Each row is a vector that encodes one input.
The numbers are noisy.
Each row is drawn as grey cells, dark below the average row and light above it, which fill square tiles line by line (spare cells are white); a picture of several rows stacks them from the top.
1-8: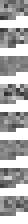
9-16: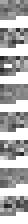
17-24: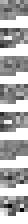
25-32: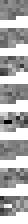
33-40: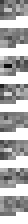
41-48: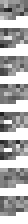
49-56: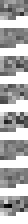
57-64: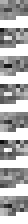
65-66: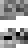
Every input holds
a node of a 9-node tree and a true/false value.
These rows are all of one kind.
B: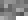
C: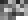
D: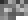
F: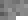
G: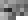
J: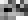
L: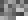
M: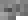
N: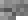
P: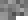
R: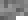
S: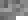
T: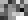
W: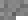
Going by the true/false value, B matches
F, J, L and T.
